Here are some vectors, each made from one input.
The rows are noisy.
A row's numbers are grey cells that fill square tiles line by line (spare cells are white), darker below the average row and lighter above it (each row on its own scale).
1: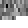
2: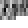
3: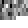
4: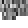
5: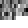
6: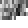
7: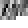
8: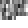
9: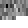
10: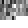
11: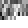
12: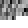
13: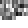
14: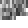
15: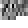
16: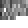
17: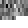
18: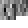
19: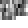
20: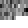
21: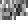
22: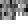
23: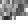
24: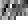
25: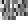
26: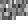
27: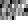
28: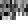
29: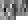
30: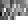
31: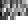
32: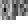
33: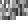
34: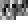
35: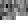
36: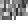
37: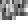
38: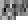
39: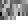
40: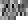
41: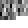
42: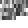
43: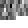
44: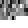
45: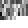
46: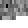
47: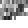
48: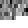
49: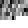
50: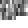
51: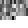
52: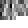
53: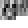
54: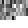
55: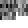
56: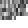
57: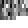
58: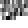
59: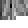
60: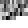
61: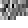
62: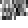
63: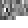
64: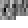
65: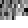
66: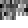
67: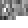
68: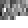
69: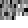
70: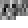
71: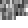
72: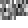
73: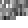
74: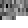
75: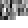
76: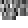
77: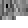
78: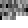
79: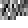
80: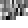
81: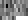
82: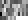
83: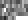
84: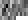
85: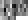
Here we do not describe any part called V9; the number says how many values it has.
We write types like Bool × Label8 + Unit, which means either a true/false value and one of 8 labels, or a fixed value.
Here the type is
Bool × (Circle8 + V9).
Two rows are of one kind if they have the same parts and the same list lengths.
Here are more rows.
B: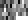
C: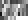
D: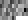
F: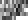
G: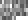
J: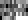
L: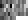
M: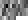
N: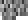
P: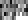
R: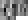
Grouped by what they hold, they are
B, C, F, G, L
D, J, M, N, P, R

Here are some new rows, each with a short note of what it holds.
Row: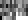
a point on an 8-point circle and a true/false value
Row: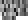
a point on an 8-point circle and a true/false value
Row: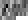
a point on an 8-point circle and a true/false value
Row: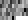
a point on an 8-point circle and a true/false value
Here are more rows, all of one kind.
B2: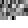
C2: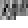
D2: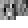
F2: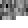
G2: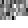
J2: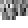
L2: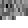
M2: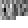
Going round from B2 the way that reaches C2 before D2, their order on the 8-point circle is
B2, G2, L2, F2, C2, D2, M2, J2.
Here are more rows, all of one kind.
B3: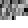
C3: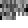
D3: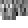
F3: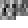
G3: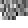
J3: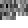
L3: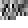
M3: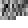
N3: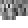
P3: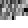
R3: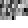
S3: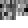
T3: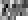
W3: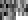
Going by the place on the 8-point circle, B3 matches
D3, N3, P3 and R3.
